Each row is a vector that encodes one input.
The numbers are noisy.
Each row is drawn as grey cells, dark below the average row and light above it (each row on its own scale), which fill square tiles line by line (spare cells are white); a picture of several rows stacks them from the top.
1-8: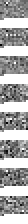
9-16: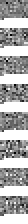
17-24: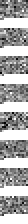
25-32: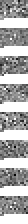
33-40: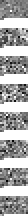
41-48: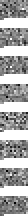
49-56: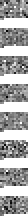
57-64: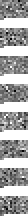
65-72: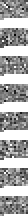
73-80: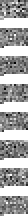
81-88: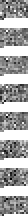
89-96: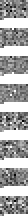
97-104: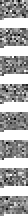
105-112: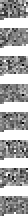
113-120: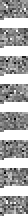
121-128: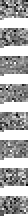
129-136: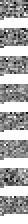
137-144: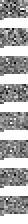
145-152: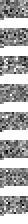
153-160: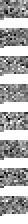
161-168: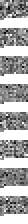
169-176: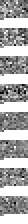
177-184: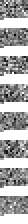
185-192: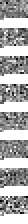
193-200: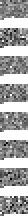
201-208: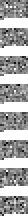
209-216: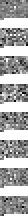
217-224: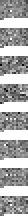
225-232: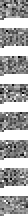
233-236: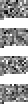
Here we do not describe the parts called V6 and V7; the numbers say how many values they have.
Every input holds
a point on a 10-point circle, together with either a true/false value and a value of V7, or a value of V6.
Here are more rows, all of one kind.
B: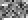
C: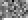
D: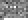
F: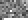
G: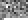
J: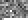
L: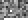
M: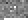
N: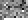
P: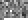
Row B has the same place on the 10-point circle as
C, F, J and P.
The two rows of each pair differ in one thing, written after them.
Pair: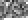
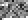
the value of V7
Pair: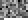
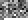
the true/false value
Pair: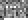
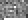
the true/false value
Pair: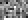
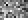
the place on the 10-point circle
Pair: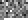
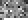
the place on the 10-point circle
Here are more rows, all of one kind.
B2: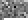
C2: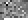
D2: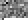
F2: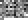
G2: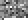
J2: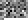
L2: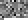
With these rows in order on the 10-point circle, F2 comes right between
C2 and L2.
